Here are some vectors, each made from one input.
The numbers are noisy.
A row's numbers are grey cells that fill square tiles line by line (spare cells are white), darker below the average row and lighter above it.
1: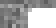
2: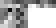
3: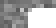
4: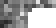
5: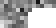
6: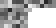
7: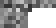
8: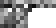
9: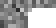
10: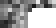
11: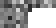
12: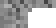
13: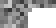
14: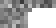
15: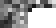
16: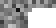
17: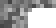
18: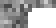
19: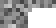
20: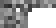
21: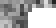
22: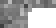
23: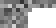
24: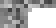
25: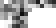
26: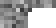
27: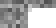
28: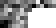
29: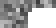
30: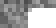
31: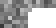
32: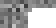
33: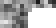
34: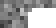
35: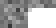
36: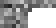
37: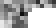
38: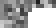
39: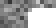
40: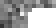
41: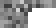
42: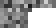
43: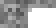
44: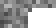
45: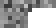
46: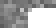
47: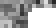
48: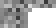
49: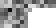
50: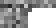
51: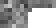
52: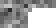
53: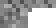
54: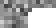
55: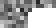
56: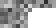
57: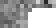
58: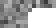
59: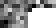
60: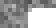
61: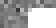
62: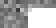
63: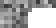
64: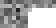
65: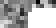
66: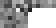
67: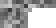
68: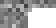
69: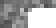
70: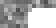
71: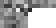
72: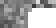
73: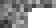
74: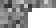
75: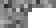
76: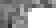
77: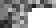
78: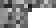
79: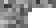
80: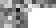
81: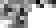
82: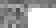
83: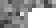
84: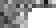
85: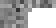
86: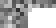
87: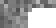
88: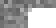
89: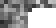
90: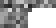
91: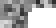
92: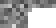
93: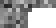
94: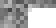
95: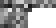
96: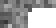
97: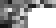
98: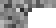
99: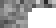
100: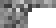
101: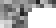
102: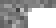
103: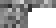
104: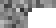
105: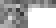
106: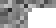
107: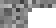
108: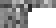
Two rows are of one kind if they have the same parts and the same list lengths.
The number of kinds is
2.
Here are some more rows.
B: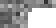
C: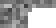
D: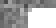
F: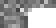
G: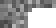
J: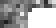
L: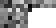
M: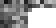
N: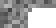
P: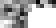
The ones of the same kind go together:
B, C, D, F, G, J, M, N
L, P

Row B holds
a point on each of two 10-point circles and a node of an 8-node tree.
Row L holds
a point on each of two 10-point circles.
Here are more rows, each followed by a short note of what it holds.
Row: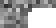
a point on each of two 10-point circles
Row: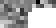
a point on each of two 10-point circles
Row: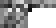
a point on each of two 10-point circles
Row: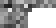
a point on each of two 10-point circles
